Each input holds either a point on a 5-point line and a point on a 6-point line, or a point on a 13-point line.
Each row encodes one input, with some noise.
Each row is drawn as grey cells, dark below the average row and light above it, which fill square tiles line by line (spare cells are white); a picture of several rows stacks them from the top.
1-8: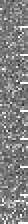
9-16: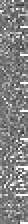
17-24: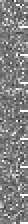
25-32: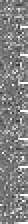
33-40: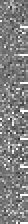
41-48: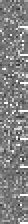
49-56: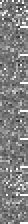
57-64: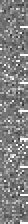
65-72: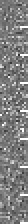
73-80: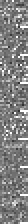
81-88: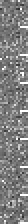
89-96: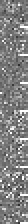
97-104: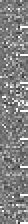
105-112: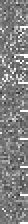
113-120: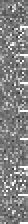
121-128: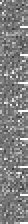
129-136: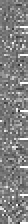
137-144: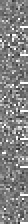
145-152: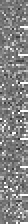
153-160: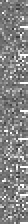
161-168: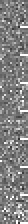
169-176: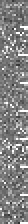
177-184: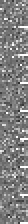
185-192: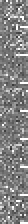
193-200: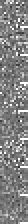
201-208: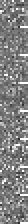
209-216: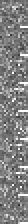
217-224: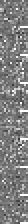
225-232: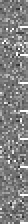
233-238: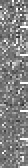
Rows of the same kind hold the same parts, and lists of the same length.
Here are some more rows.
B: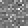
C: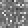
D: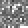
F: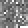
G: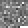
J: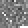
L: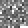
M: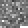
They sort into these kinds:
B, C, F, J
D, G, L, M

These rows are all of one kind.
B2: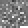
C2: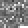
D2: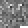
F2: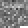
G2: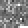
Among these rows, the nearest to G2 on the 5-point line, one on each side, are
B2 and D2.
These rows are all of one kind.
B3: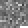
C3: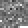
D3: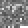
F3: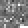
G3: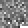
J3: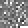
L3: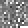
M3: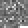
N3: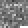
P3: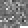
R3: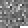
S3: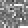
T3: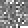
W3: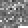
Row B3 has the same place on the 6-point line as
C3, D3 and T3.
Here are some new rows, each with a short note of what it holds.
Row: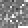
a point on a 13-point line
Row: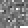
a point on a 13-point line
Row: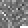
a point on a 13-point line
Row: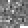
a point on a 5-point line and a point on a 6-point line
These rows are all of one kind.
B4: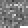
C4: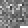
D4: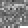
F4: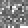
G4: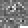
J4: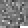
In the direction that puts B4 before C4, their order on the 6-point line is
J4, B4, C4, D4, F4, G4.
